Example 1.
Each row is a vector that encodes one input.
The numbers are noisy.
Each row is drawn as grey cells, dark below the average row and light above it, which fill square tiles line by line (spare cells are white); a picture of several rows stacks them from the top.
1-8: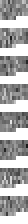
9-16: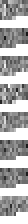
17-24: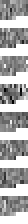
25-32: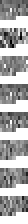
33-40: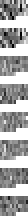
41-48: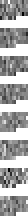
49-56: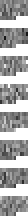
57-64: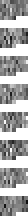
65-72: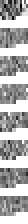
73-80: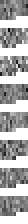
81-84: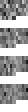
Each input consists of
a list of up to two points on a 6-point circle.
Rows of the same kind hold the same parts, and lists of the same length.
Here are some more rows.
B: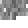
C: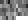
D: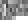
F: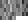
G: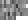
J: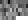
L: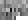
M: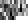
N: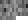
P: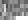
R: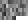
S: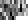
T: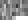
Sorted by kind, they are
B, G, L, R
C, D, F, J, N, P, T
M, S

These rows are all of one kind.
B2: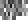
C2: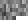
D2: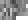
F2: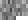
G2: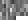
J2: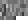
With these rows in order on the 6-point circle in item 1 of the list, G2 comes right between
D2 and J2.
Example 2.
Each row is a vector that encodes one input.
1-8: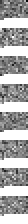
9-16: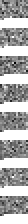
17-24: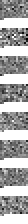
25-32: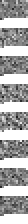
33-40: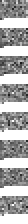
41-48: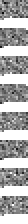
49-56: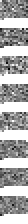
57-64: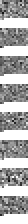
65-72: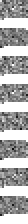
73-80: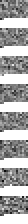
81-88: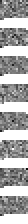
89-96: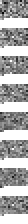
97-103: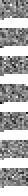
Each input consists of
either a point on a 7-point line, or a point on an 11-point line.
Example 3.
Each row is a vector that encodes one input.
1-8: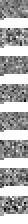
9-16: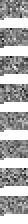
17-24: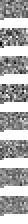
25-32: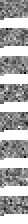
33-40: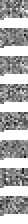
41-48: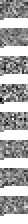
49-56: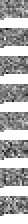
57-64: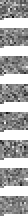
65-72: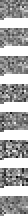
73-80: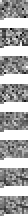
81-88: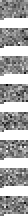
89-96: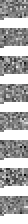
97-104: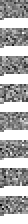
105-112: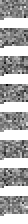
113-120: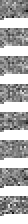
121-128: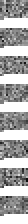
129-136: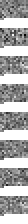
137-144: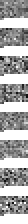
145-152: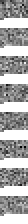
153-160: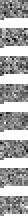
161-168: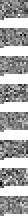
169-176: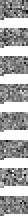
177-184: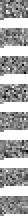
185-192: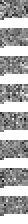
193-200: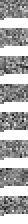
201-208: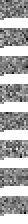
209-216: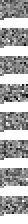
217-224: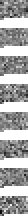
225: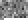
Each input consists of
either a point on a 20-point circle, or a fixed value, or three true/false values.
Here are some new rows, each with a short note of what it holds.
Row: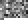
a point on a 20-point circle
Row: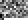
a fixed value
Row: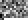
a fixed value
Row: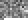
three true/false values
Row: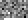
three true/false values
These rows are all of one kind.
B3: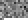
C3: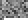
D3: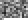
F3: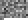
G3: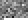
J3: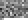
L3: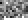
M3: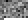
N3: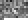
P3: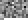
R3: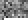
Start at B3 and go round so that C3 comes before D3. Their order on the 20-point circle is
B3, M3, N3, J3, L3, G3, C3, R3, D3, P3, F3.
